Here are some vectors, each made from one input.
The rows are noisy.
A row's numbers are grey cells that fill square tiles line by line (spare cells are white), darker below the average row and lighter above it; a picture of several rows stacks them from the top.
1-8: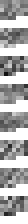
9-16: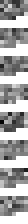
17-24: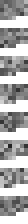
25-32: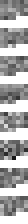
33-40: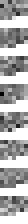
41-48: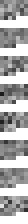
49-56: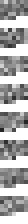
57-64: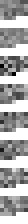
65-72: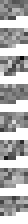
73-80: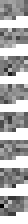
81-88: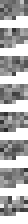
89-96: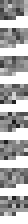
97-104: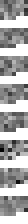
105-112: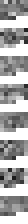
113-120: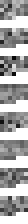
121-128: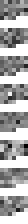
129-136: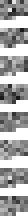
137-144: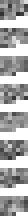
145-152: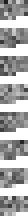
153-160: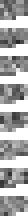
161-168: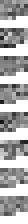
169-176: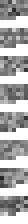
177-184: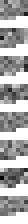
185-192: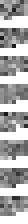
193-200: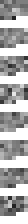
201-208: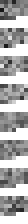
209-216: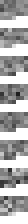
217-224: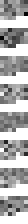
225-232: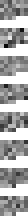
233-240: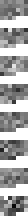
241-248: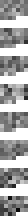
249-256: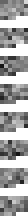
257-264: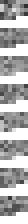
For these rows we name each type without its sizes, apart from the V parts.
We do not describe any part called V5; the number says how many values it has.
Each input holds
a point on a line, together with either four true/false values, or a list of values of V5.
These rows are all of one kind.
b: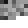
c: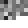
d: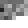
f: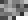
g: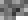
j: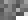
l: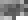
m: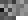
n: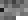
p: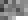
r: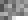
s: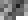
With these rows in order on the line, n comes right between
m and s.
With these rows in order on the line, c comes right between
j and s.
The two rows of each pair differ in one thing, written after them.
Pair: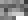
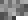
the value of V5 in item 1 of the list
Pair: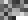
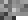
the value of V5 in item 2 of the list
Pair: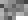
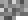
the value of V5 in item 2 of the list
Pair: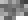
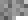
the place on the line
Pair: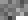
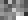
the value of V5 in item 1 of the list
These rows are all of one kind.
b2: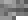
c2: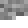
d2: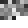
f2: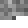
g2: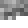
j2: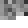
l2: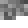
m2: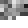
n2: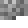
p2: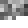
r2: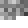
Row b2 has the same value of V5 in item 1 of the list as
g2 and p2.
